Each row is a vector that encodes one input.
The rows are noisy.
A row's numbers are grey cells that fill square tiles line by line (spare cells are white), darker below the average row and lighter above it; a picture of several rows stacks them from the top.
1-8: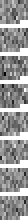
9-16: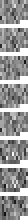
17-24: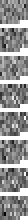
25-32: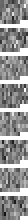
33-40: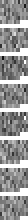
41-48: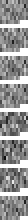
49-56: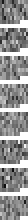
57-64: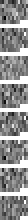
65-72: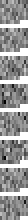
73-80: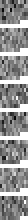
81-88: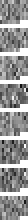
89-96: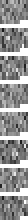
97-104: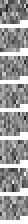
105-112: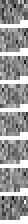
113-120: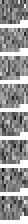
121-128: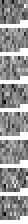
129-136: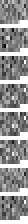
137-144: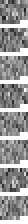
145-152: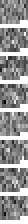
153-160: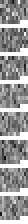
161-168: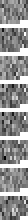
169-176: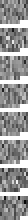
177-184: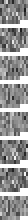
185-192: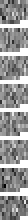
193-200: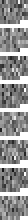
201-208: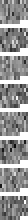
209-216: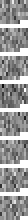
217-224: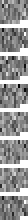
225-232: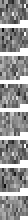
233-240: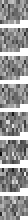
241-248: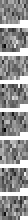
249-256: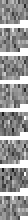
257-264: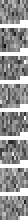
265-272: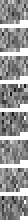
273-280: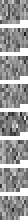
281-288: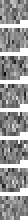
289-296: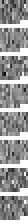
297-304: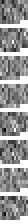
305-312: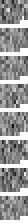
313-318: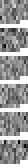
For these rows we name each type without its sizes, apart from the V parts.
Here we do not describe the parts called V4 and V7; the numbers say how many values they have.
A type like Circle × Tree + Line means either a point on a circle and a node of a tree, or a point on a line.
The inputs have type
(Circle + V4) × V7 + List(Line).
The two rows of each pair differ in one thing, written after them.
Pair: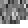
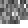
the place on the circle
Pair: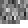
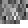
the place on the circle
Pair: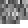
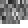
the value of V7
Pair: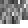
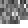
the value of V7
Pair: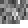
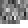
the place on the circle
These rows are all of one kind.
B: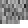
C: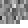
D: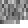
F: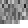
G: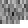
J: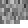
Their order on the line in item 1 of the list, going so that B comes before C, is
F, D, G, B, J, C.
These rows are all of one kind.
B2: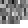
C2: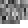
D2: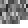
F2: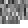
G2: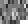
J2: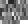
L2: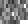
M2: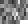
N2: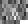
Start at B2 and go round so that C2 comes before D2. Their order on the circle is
B2, C2, G2, N2, F2, D2, J2, L2, M2.
